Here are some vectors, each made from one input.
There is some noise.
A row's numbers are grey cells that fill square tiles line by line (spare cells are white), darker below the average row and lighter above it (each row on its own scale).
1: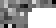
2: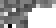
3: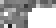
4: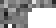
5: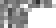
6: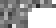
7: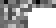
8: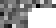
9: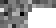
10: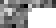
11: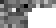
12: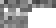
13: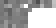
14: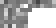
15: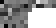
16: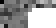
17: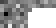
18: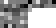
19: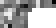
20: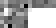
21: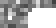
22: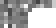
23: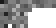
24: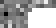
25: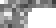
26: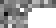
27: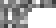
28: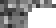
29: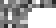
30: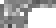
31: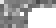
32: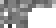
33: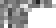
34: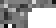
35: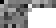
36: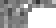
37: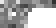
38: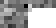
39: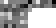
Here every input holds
one of 6 labels and a true/false value.
